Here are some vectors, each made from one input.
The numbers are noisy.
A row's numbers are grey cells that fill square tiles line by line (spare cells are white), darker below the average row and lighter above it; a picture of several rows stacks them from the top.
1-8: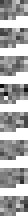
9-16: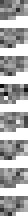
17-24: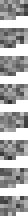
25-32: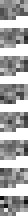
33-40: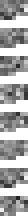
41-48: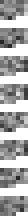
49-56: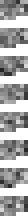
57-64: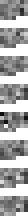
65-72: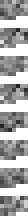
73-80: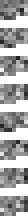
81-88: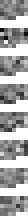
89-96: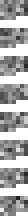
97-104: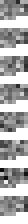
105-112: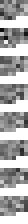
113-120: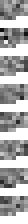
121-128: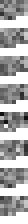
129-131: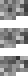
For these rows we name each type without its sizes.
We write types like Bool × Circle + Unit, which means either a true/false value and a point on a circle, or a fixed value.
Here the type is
(Bool × Bool × Bool + Unit) × Circle + List(Line).
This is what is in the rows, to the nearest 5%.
About 55% of them hold a point on a circle, together with either a fixed value, or three true/false values. The rest are lists of points on a line.
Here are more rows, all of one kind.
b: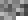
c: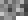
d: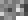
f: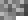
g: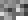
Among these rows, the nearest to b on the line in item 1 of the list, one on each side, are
c and f.
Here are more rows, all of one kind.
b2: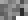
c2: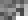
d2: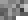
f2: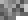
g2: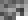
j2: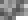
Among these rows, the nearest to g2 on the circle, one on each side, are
b2 and c2.
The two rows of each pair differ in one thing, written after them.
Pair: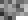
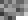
the place on the circle
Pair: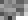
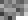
one of the three true/false values
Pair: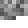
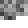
one of the three true/false values
